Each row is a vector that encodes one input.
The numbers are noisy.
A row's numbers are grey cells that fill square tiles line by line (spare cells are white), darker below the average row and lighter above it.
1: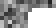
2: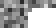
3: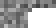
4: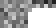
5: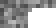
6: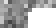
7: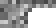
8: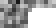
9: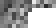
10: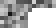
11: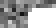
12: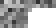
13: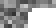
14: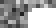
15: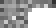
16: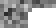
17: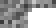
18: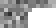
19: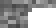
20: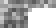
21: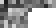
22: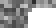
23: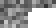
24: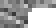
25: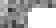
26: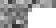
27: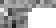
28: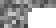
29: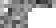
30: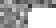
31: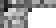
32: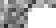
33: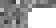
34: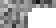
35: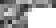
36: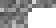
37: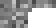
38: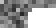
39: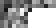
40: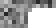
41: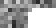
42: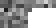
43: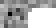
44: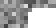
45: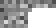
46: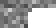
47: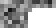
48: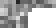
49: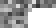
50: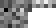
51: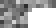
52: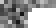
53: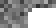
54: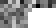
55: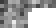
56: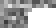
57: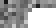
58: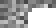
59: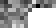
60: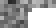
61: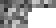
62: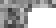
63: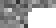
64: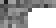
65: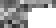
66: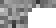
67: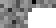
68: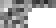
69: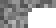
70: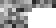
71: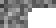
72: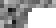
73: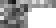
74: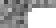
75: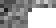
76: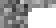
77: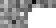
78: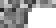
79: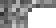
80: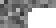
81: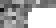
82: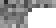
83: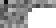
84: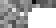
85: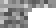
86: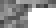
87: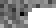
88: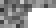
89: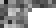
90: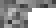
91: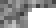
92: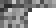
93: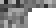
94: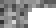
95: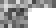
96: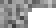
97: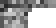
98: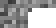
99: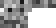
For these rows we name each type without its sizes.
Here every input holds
a node of a tree, together with either a label, or a node of a tree.
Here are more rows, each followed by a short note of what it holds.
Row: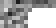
a label and a node of a tree
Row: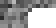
a node of each of two trees
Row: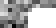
a label and a node of a tree
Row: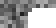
a node of each of two trees
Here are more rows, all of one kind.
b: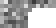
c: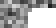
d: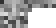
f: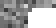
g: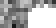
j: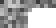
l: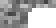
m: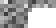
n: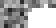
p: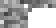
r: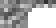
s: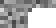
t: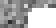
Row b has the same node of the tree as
g, l, r and s.
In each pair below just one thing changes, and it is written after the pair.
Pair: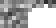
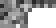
the node of the tree
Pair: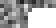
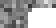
the label
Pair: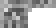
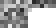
the node of the tree
